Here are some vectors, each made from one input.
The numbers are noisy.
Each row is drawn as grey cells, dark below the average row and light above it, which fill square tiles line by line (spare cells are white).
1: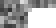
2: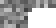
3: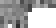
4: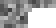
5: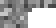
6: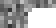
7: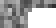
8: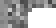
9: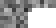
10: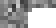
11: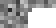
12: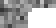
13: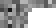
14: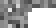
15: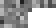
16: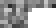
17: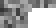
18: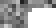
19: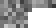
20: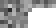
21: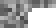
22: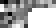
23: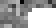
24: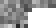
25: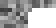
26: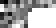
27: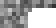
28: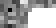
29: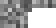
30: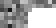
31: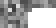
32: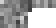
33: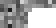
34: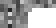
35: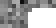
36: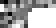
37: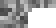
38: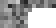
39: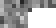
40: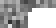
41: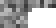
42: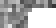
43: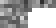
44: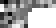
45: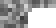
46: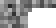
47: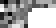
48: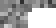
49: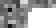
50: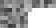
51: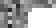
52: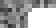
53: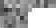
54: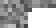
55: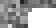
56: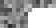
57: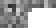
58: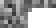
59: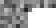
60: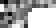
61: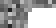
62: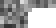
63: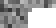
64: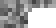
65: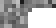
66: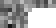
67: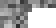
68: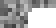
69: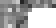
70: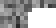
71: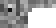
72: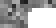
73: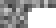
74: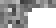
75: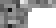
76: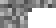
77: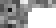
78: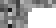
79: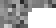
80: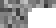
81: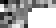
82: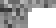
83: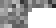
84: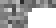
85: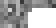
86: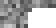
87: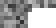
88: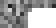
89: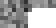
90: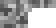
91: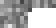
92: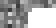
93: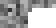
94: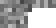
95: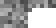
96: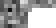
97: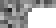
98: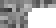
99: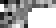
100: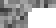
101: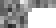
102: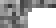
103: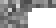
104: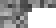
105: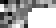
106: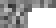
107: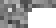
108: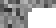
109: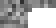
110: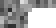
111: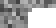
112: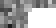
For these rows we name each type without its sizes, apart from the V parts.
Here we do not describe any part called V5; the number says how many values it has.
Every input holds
a list of items, each a true/false value and a value of V5.
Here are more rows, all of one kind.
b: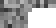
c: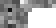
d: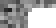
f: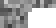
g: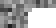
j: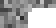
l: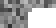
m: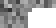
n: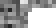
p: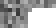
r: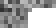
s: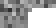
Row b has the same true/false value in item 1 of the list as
f, g and j.
